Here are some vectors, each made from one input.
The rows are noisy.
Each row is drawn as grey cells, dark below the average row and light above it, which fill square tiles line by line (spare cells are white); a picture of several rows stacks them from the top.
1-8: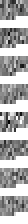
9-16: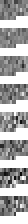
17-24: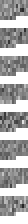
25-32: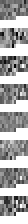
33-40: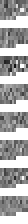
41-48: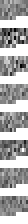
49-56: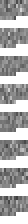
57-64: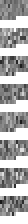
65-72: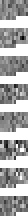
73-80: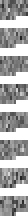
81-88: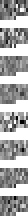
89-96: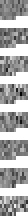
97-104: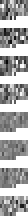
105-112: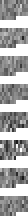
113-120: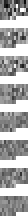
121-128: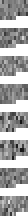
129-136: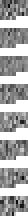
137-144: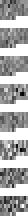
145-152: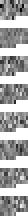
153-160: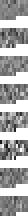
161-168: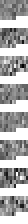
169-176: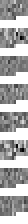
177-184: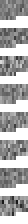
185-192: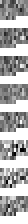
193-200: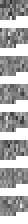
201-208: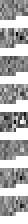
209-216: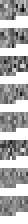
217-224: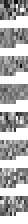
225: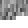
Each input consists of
a point on an 8-point circle, together with either a point on an 8-point circle, or one of 6 labels.
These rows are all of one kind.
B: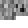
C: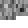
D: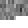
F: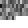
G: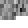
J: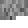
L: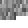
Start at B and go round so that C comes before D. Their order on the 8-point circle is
B, C, J, D, F, G, L.
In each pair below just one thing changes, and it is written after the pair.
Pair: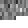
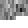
the place on the 8-point circle
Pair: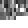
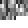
the label
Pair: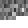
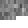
the label
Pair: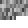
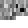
the label
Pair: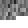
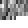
the place on the 8-point circle
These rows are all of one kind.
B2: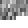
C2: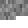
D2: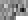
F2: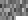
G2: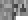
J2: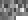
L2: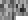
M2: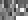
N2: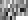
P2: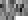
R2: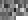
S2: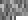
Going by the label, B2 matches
D2 and N2.
